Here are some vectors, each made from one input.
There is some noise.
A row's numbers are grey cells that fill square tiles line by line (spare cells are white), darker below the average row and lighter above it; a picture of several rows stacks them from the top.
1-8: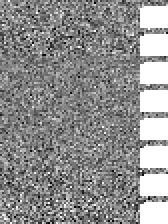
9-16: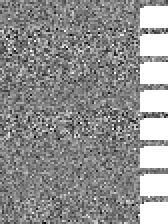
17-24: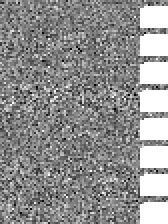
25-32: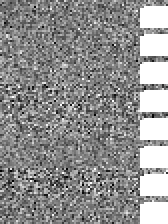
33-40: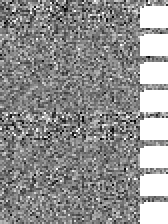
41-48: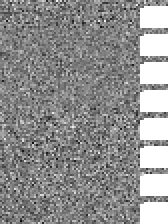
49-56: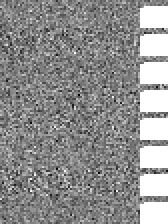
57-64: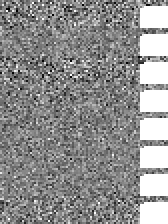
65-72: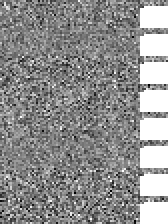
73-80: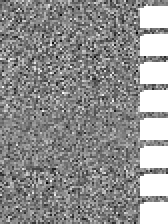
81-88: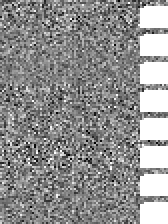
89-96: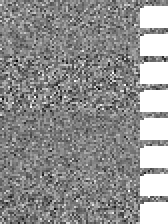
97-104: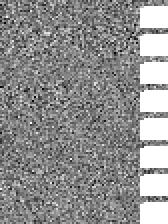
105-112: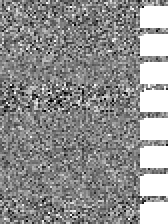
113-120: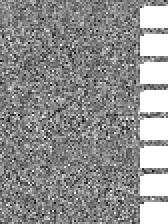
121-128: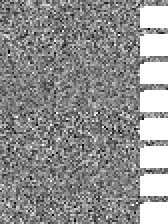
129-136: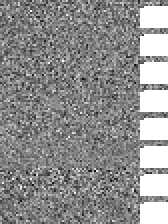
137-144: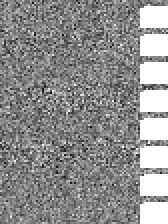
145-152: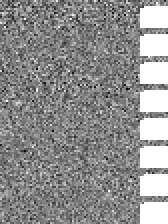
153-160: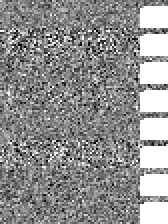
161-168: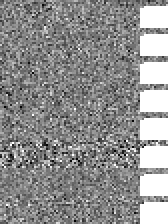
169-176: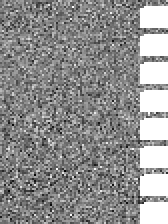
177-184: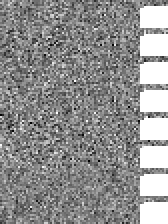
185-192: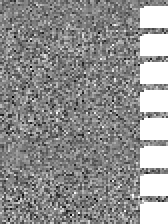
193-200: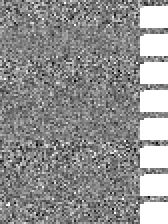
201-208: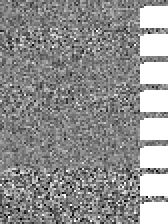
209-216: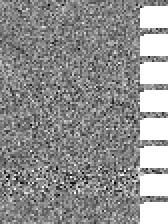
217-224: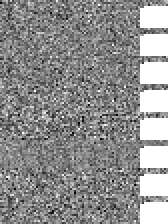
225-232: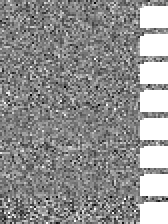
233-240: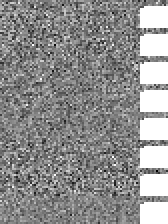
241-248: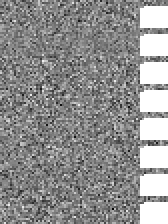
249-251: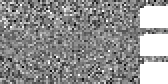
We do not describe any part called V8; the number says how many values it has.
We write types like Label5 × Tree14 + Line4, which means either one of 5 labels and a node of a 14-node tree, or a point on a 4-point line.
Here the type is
Label4 × Label4 + Label7 × (Tree10 + V8).
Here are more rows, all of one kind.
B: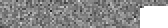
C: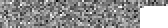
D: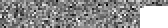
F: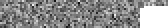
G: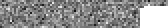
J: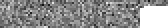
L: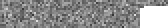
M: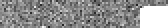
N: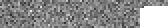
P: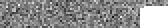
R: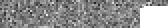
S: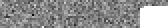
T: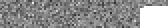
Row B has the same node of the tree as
C, D and T.
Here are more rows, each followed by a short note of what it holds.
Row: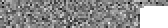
one of 7 labels and a value of V8
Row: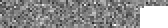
one of 7 labels and a value of V8
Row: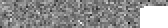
one of 7 labels and a node of a 10-node tree
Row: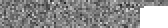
one of 7 labels and a value of V8
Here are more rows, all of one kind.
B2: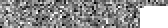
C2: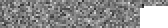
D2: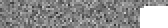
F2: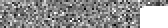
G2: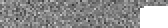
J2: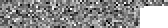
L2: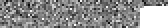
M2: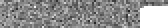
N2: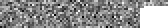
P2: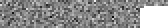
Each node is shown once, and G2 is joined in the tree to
P2.
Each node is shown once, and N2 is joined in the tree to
M2.
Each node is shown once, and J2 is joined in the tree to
B2 and F2.
